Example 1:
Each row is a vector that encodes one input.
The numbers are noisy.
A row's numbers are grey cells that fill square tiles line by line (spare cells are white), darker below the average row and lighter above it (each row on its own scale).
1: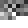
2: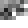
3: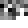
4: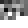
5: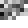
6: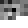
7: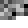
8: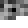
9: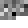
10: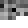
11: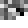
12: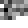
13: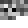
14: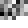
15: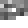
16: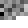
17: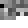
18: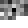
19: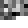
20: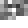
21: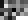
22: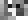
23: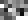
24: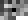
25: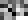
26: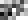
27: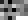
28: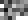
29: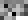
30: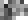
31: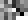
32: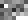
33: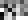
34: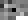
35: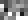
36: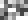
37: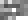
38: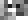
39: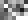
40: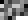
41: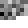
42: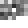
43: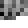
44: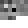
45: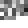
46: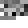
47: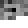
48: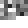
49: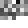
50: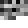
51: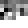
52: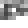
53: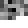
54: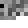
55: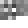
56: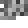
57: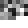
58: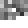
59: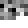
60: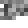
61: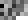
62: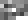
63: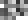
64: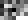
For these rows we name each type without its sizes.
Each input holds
a label.
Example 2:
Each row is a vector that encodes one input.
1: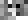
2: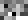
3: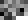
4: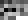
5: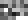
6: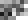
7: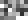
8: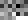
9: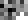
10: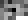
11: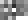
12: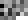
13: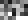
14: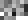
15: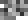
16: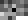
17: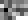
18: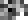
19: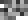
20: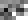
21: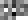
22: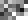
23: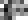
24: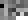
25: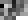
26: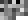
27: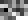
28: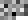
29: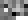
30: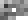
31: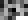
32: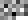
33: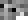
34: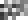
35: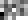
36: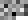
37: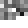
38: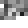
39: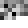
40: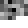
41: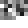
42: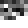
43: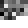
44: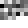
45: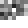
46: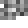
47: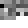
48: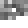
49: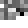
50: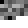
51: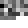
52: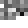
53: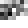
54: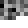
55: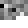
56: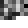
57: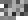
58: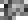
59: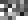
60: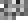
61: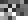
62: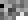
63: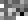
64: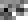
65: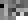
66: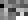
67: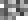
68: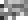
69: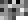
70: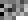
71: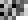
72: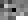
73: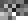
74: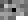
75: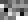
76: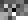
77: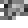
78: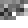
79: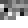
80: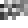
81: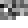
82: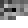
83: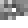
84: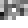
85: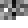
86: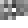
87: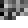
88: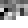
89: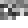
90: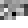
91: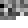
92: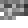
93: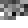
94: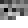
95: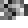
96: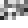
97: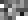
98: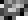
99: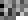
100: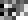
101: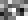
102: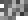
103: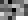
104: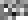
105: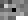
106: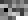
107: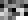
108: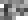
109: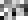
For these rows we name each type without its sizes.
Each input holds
a label.
